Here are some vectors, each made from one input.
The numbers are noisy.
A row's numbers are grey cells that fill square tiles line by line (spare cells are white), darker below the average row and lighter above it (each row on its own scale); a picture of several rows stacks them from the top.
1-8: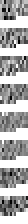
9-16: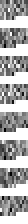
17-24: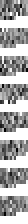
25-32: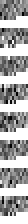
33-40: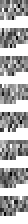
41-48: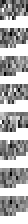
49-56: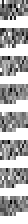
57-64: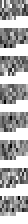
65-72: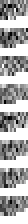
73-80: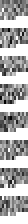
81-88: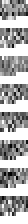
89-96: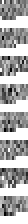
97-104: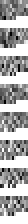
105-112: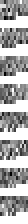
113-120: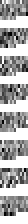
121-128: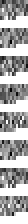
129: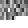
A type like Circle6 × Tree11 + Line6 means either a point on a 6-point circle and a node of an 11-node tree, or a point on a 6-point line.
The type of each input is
(Circle11 + Unit) × Tree10 + Tree11.
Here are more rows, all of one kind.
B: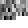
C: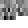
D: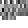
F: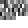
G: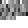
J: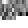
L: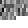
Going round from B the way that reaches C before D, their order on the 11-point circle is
B, F, C, D, L, G, J.
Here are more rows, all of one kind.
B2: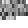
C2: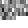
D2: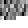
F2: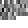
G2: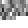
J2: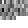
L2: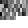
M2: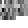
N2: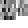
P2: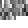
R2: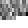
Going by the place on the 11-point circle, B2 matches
C2, G2 and R2.
